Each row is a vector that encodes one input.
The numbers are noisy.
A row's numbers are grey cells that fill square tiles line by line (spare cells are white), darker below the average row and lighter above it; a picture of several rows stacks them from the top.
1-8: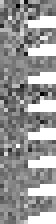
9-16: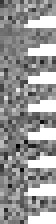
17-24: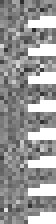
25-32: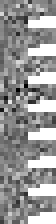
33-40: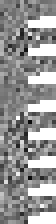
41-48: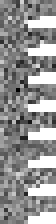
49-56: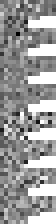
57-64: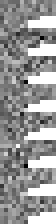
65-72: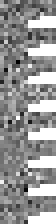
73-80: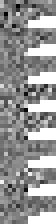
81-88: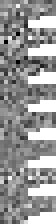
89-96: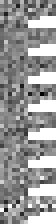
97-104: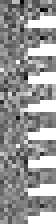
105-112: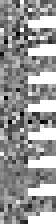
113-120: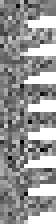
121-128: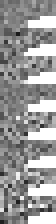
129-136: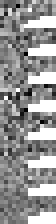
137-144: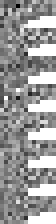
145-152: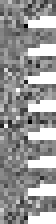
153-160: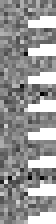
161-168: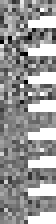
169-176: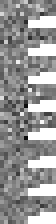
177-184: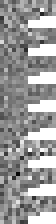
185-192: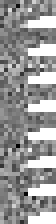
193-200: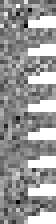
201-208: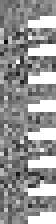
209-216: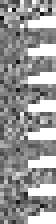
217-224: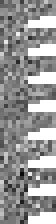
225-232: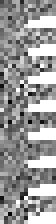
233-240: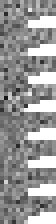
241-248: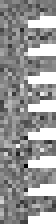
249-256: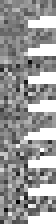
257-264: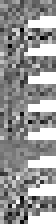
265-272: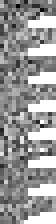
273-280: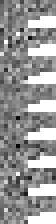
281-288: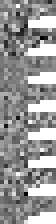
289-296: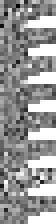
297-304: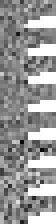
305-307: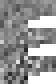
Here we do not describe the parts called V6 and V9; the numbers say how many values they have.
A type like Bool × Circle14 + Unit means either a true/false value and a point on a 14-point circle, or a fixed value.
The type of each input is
Bool × V9 + Line4 + Line8 + V6.
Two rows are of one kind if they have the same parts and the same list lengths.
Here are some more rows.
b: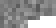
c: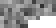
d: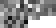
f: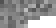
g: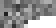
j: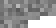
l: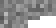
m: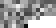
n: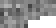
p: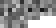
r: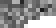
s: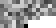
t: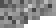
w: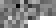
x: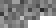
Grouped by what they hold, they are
b, f, l, p, r, t, w, x
c, m, s
d
g, j, n

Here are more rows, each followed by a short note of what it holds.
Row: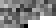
a value of V6
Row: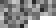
a point on an 8-point line
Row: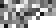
a point on an 8-point line
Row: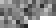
a point on an 8-point line
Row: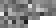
a value of V6
